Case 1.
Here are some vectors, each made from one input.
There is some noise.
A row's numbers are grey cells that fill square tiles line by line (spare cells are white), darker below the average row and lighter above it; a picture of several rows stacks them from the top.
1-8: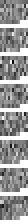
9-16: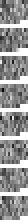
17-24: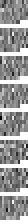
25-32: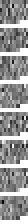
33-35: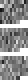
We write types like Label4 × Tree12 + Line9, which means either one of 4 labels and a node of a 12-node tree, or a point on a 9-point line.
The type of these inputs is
(Circle5 + Unit) × Line3 × Line5.
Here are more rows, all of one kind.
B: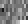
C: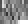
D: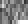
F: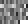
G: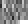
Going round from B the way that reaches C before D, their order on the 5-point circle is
B, F, G, C, D.
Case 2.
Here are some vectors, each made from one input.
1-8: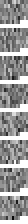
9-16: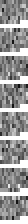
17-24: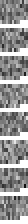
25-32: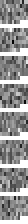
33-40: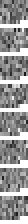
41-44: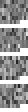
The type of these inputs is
Circle5 + Line4 × Line5.
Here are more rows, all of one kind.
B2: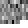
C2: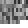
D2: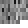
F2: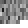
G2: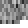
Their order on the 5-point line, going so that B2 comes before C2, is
B2, G2, F2, D2, C2.
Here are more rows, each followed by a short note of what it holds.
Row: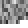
a point on a 4-point line and a point on a 5-point line
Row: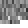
a point on a 5-point circle
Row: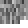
a point on a 4-point line and a point on a 5-point line
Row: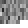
a point on a 4-point line and a point on a 5-point line
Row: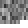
a point on a 5-point circle
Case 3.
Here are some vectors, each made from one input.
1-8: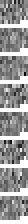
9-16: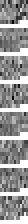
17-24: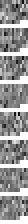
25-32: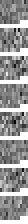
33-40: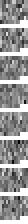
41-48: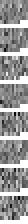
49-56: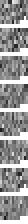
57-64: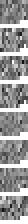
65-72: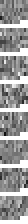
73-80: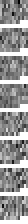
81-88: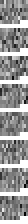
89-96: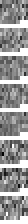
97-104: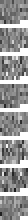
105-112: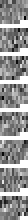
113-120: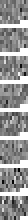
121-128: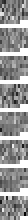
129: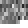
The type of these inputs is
Line4 × Line5 + Line13.
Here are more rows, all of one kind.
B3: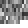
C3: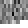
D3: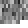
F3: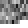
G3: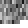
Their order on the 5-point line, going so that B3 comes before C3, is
F3, B3, G3, D3, C3.
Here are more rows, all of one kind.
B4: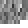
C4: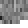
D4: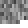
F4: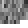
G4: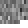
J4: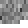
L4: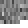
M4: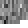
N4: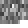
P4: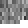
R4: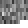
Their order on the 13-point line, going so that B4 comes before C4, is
F4, B4, M4, J4, C4, L4, R4, G4, D4, P4, N4.
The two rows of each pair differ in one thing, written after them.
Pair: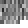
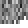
the place on the 5-point line
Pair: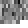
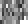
the place on the 5-point line
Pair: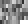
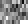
the place on the 4-point line
